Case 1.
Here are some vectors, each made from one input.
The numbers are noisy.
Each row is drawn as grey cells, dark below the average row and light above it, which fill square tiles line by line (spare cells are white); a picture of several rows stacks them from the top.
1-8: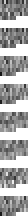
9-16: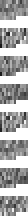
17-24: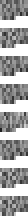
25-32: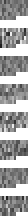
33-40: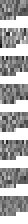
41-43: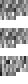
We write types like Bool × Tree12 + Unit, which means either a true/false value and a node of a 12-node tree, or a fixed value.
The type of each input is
Tree9.
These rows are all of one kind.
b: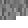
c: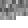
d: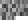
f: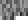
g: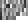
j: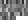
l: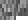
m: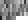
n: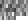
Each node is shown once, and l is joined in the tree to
b.
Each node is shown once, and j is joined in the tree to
f.
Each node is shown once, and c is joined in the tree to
b and n.
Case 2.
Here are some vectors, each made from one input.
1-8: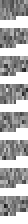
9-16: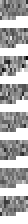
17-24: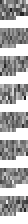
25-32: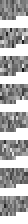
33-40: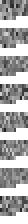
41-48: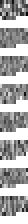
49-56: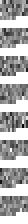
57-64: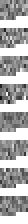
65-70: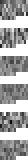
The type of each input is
Line10.
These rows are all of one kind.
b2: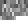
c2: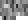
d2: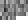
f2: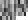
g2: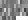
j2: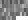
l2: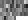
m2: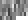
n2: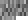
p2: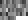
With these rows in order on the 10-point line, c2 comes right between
g2 and p2.
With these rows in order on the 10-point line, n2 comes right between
d2 and l2.
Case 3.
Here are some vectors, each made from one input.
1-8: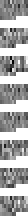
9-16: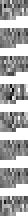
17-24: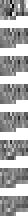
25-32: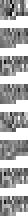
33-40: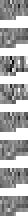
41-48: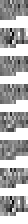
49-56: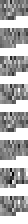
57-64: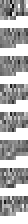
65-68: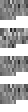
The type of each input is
Line7.
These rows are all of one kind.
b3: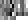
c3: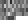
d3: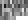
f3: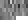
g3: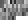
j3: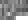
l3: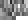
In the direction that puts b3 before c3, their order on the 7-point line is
b3, l3, g3, c3, j3, f3, d3.
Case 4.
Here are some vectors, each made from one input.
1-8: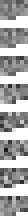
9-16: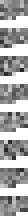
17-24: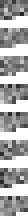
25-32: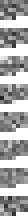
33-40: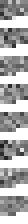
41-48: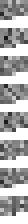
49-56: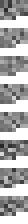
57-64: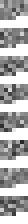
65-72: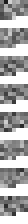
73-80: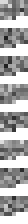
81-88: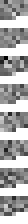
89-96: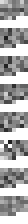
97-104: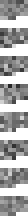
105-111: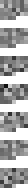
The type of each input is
Line9.
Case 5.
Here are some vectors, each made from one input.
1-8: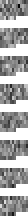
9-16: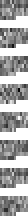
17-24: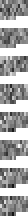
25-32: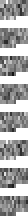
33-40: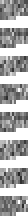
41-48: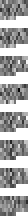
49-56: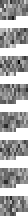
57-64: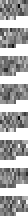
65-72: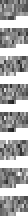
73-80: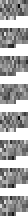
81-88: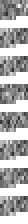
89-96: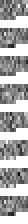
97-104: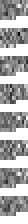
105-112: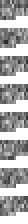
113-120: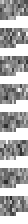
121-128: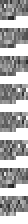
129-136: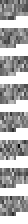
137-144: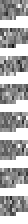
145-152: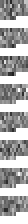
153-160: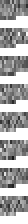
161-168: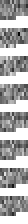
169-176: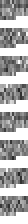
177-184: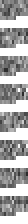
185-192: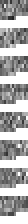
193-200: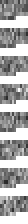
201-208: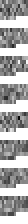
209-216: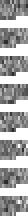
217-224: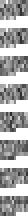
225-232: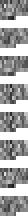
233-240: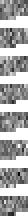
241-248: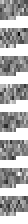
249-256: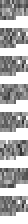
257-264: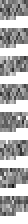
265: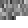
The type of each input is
Circle18.
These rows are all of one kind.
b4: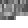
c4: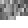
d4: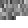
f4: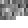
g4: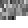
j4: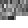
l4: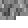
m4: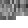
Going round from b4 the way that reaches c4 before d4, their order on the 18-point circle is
b4, m4, f4, c4, l4, d4, g4, j4.
